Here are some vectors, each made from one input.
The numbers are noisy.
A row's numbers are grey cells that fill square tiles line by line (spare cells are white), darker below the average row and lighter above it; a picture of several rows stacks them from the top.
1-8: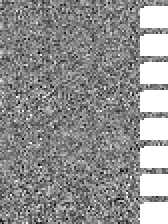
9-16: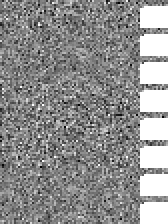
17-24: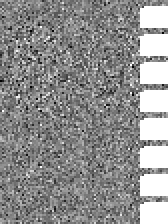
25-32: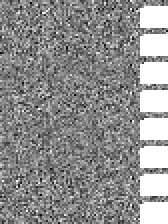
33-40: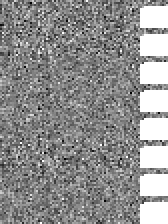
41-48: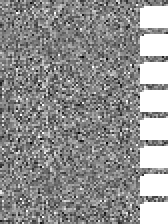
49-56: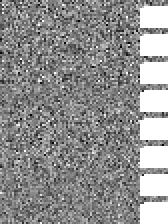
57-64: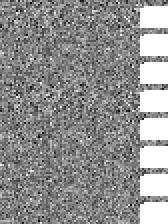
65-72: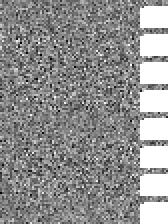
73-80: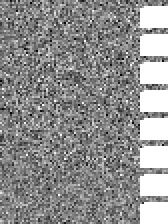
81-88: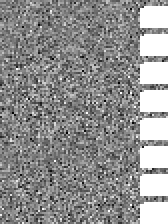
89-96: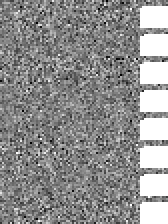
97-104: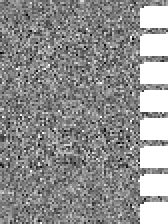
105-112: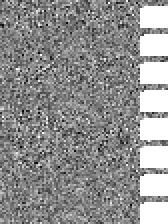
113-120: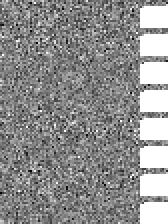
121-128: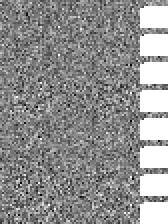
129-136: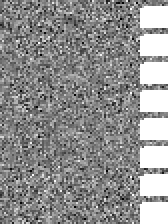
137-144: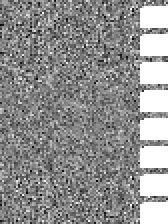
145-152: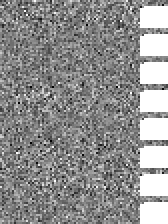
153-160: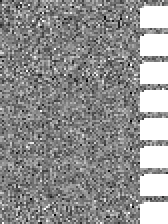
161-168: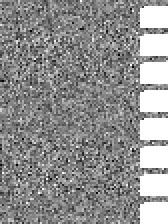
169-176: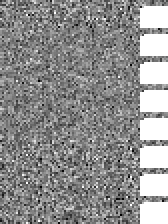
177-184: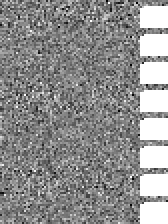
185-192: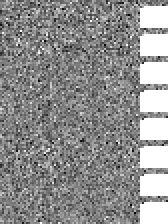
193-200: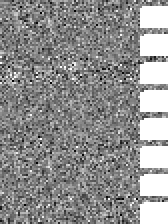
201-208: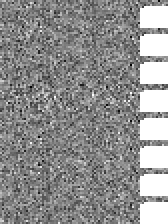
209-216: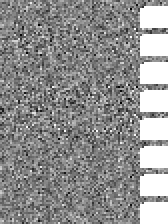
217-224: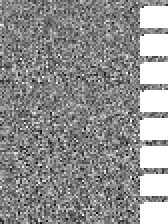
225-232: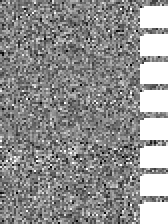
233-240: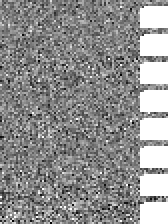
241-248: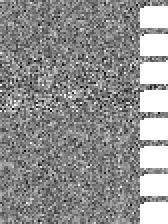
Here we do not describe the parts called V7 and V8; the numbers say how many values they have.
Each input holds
either a fixed value, or one of 5 labels, one of 6 labels and a true/false value, or a value of V7 and a value of V8.
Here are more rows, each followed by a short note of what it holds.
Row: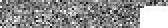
a fixed value
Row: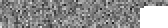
one of 5 labels, one of 6 labels and a true/false value
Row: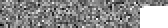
a value of V7 and a value of V8
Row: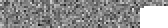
one of 5 labels, one of 6 labels and a true/false value
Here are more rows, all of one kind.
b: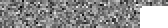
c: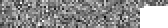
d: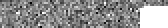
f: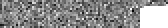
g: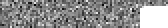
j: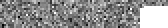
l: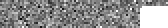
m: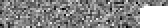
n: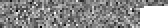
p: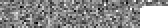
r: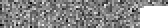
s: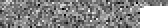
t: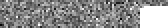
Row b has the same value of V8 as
g and s.
